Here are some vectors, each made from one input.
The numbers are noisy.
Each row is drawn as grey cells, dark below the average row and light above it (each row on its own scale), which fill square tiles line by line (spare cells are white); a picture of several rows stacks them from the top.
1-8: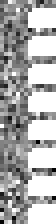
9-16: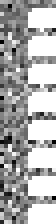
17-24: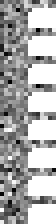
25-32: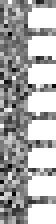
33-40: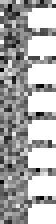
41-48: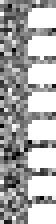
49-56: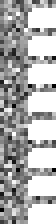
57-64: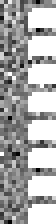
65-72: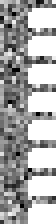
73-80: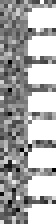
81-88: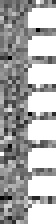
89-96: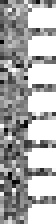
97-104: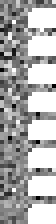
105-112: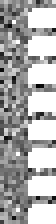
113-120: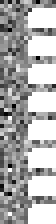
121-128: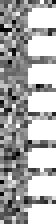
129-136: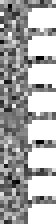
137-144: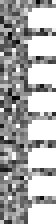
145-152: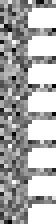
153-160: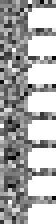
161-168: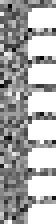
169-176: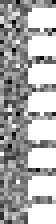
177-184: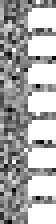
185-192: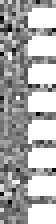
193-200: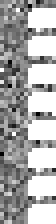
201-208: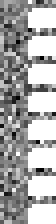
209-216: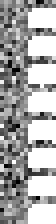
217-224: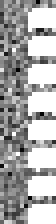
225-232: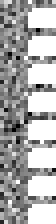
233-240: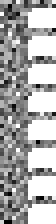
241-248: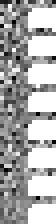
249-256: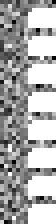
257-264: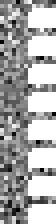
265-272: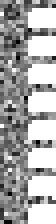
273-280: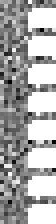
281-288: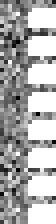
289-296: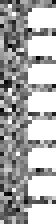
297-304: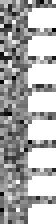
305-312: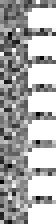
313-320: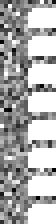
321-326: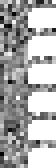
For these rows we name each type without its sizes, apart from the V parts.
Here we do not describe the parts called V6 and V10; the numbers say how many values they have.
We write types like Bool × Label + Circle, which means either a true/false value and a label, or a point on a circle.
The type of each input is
Bool × Bool × Bool × (Circle + Unit) × V10 + Line × V6.
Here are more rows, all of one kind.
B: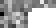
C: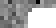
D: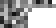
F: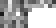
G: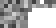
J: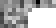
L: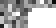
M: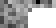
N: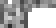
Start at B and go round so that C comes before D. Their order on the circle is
B, L, N, J, C, G, M, D, F.
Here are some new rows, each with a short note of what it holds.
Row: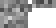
three true/false values and a value of V10
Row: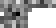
a point on a line and a value of V6
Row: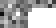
three true/false values and a value of V10
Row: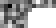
a point on a line and a value of V6
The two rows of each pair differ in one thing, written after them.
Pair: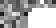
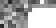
the place on the circle
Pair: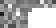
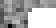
the value of V10
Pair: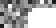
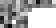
the place on the circle
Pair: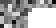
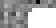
one of the three true/false values
